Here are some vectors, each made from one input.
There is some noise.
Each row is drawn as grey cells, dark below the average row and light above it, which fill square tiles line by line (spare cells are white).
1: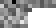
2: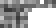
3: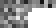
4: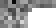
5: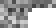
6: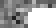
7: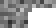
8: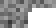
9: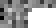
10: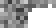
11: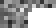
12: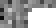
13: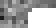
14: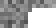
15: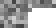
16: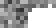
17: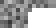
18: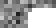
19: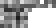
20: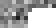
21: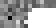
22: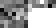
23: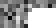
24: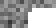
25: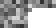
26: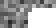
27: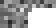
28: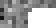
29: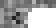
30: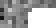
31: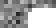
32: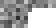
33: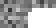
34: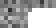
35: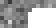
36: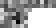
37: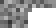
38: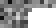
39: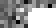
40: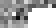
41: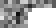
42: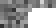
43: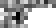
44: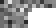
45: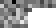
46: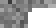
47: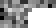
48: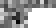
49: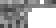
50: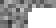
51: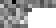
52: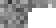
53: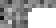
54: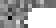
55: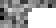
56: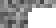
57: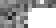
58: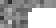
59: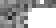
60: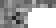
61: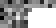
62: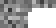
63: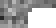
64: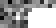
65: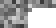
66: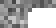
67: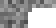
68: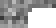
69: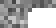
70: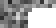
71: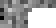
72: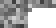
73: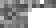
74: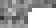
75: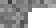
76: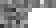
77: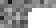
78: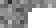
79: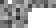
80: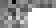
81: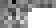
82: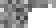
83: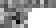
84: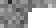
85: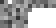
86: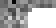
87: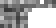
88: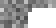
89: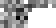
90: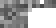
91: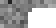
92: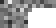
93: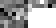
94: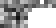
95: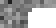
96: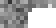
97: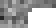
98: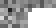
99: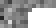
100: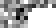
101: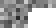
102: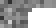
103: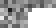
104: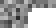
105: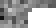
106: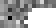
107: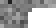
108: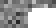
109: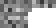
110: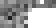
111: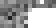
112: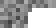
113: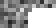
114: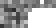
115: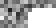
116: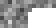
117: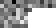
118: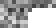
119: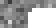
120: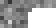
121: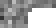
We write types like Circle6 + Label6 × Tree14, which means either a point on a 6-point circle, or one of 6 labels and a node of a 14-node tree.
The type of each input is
Line12 + Line14.
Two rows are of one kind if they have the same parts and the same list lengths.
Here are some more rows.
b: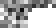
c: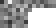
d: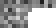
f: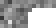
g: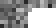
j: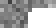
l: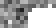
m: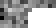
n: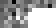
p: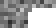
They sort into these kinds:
b, d, g, n
c, f, j, l, m, p

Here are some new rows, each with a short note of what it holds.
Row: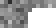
a point on a 12-point line
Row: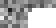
a point on a 14-point line
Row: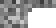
a point on a 14-point line
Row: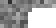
a point on a 12-point line
